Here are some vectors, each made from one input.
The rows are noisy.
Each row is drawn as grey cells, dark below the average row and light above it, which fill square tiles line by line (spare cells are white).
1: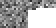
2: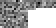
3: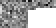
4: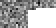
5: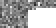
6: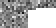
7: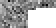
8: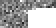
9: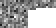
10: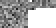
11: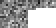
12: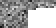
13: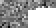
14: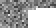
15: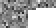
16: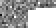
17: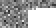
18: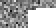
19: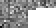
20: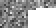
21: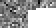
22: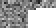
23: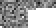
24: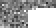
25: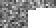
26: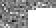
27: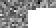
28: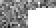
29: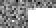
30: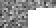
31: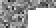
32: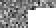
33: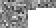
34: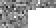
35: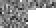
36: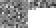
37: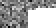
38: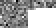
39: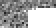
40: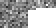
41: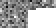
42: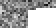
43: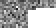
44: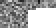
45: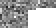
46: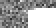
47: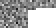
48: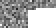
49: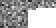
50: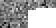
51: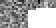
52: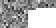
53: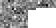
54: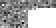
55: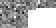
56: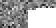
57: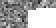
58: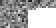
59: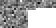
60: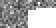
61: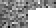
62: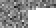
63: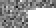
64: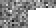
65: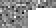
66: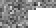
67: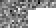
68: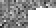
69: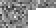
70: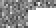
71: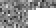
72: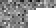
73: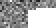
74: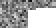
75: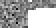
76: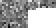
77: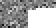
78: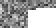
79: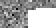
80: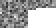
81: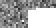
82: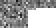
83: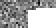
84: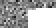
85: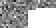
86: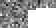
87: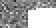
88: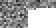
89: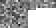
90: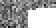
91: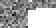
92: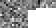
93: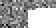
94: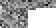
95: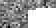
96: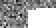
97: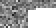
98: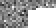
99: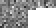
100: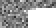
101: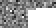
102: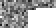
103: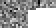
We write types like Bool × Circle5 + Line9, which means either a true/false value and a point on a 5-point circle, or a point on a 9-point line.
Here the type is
(Line7 + Tree9) × Tree9.
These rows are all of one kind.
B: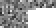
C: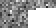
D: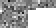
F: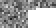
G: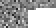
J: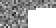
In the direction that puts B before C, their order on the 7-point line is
B, F, J, G, D, C.
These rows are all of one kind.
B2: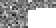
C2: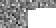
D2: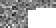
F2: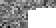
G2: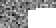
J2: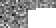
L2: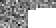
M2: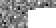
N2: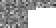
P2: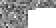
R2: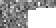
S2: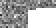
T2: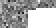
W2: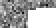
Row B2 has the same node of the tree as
D2, G2, J2 and L2.
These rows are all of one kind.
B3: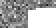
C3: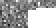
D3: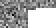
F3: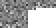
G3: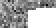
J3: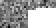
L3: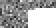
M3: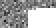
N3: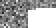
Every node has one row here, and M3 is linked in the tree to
F3 and L3.
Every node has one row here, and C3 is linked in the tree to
F3 and J3.
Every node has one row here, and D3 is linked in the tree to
N3.
